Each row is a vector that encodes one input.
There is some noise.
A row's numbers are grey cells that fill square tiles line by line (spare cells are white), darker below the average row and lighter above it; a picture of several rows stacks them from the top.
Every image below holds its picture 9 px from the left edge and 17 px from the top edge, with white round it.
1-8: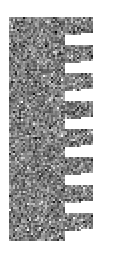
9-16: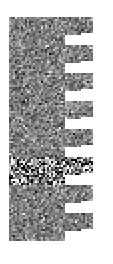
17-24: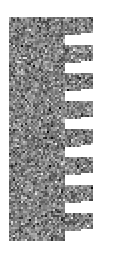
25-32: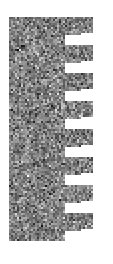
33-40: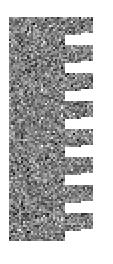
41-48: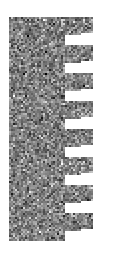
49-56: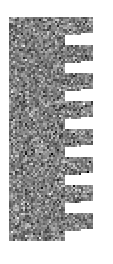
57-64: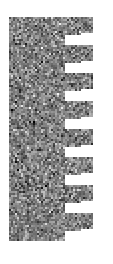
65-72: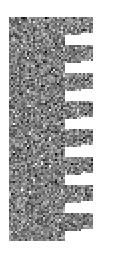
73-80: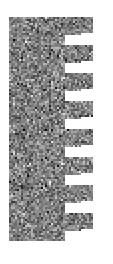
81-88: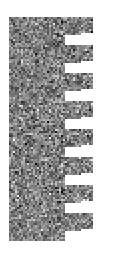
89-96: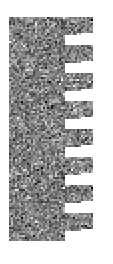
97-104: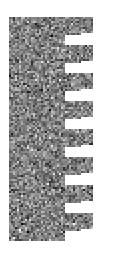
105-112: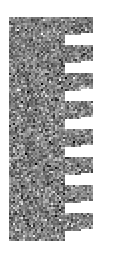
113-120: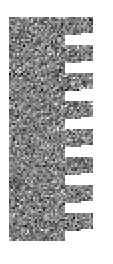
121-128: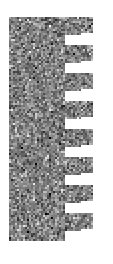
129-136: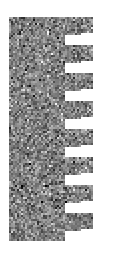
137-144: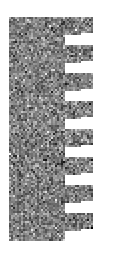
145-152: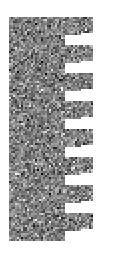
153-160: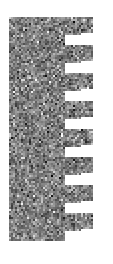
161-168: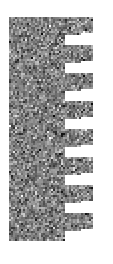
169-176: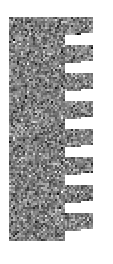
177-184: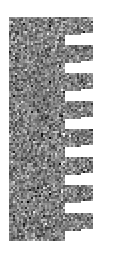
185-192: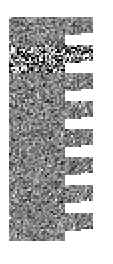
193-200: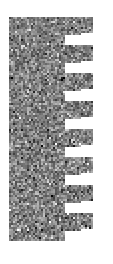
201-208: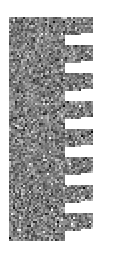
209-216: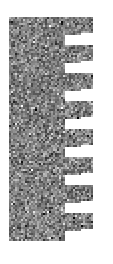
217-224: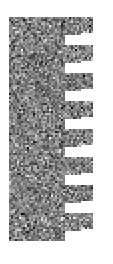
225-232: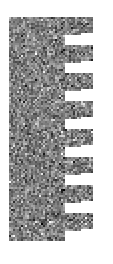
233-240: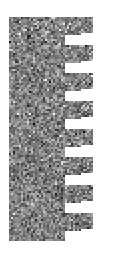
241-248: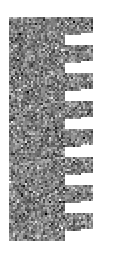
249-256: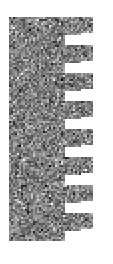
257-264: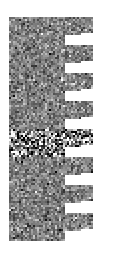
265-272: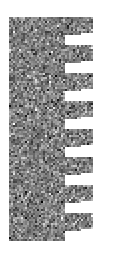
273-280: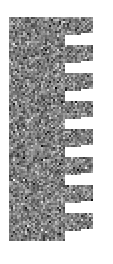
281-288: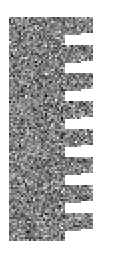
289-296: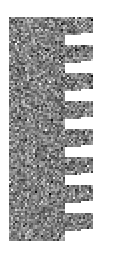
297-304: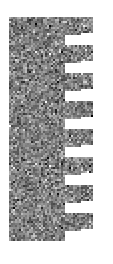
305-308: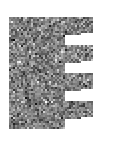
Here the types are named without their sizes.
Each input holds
either a point on each of two circles and a true/false value, or a fixed value.
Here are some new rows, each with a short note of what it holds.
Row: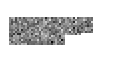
a point on each of two circles and a true/false value
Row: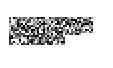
a fixed value
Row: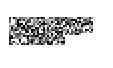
a fixed value
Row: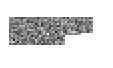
a point on each of two circles and a true/false value
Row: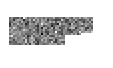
a point on each of two circles and a true/false value
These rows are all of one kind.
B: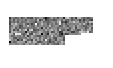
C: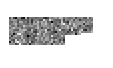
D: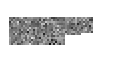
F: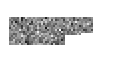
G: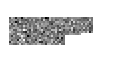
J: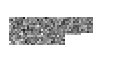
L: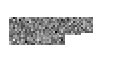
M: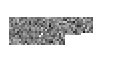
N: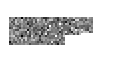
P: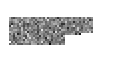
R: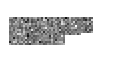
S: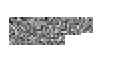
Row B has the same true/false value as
D, N, P and S.
